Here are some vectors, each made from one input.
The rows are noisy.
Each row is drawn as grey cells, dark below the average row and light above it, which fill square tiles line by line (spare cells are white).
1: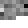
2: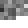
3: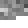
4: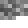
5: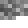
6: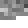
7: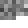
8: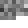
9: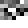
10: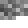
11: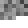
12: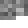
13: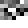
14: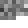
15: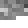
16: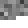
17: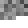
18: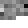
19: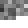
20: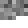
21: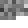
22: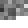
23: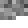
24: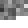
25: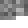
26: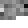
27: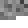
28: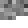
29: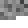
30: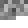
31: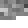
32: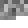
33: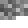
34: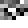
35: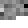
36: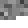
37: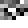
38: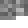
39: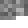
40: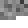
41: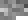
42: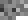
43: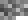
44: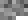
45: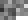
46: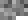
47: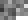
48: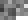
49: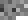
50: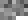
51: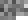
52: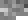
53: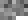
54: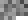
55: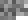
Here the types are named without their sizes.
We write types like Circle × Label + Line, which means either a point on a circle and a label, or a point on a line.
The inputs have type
Bool × Label + Unit.
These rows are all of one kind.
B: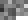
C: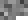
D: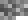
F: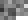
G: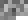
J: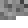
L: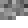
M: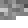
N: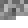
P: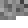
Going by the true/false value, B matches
D, F, G and N.
